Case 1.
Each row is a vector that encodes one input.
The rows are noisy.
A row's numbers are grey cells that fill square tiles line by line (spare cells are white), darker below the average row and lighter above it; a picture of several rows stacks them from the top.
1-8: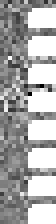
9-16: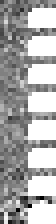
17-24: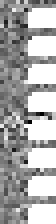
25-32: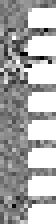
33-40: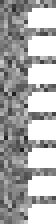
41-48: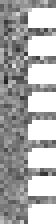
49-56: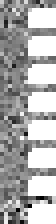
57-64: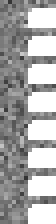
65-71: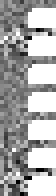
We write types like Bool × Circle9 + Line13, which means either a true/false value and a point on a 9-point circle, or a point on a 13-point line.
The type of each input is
Bool × Label5 + Unit.
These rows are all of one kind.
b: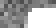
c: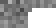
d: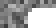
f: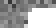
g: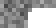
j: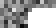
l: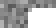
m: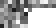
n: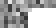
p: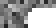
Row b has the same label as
f and g.
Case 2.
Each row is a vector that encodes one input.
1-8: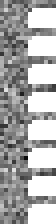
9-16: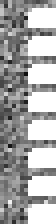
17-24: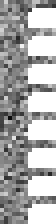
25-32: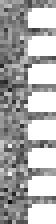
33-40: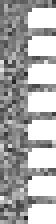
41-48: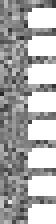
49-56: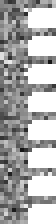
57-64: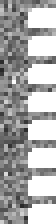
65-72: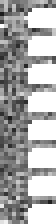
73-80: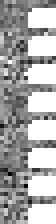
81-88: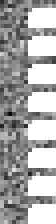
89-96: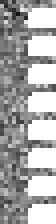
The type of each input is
Bool × (Circle8 + Unit).
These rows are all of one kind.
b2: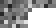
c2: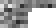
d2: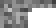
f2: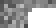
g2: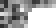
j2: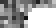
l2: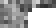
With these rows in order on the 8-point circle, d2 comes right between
f2 and j2.
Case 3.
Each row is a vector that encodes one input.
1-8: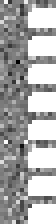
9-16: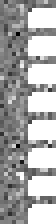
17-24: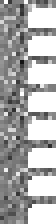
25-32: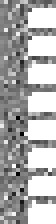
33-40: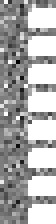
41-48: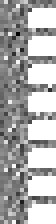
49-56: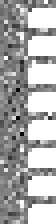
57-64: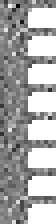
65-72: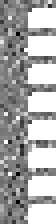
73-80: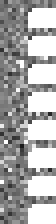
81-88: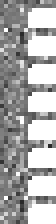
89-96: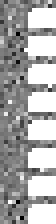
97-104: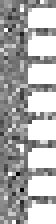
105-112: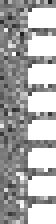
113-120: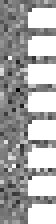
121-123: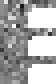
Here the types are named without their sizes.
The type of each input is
Line × (Tree + Unit).
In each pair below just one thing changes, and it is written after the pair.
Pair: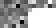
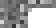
the node of the tree
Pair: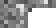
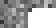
the node of the tree
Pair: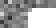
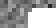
the node of the tree
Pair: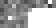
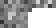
the place on the line
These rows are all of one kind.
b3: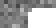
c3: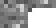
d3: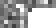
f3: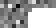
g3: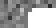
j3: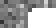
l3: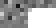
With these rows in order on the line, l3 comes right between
b3 and f3.
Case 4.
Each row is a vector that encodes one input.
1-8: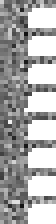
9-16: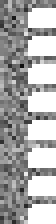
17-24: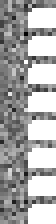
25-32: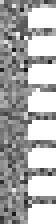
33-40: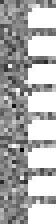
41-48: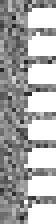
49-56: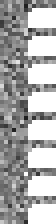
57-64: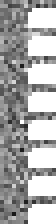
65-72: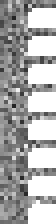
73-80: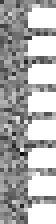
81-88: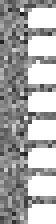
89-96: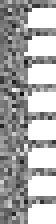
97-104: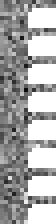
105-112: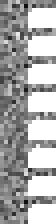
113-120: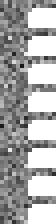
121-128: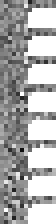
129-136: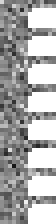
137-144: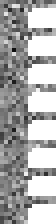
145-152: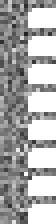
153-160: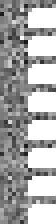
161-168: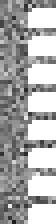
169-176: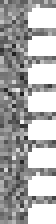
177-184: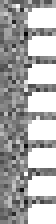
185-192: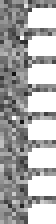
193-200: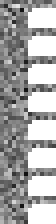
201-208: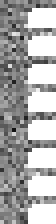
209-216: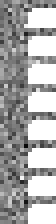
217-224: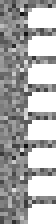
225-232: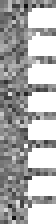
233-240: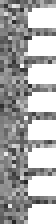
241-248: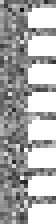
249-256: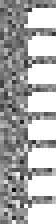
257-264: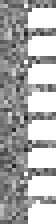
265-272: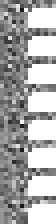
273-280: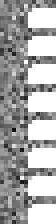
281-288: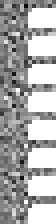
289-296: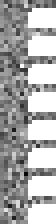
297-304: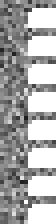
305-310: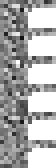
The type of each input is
Line4 + Line15.
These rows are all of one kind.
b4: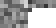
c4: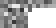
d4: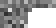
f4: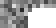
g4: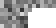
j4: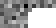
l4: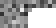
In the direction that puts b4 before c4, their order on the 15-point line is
l4, j4, d4, b4, g4, f4, c4.
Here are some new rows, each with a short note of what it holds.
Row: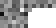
a point on a 15-point line
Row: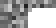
a point on a 15-point line
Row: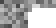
a point on a 4-point line
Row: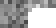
a point on a 4-point line
